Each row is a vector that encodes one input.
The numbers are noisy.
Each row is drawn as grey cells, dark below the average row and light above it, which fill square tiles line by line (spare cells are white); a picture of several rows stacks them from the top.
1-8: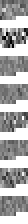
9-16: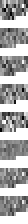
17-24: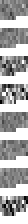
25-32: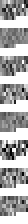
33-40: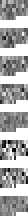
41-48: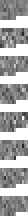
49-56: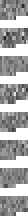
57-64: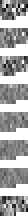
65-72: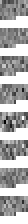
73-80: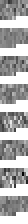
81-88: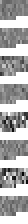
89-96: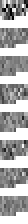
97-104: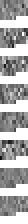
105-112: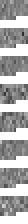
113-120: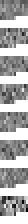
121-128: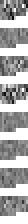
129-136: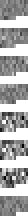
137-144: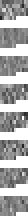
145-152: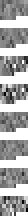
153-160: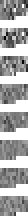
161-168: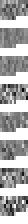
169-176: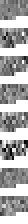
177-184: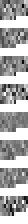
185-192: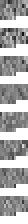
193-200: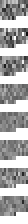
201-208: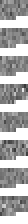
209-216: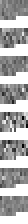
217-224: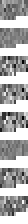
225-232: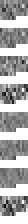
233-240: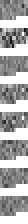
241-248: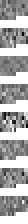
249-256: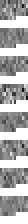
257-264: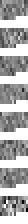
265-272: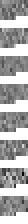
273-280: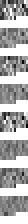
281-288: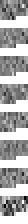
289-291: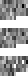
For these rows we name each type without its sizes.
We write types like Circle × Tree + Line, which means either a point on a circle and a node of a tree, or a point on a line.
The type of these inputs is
List(Line).
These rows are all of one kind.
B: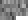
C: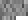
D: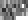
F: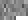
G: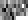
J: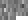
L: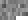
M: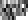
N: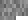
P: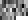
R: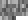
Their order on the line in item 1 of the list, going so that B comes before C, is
L, J, D, G, P, B, N, C, F, R, M.
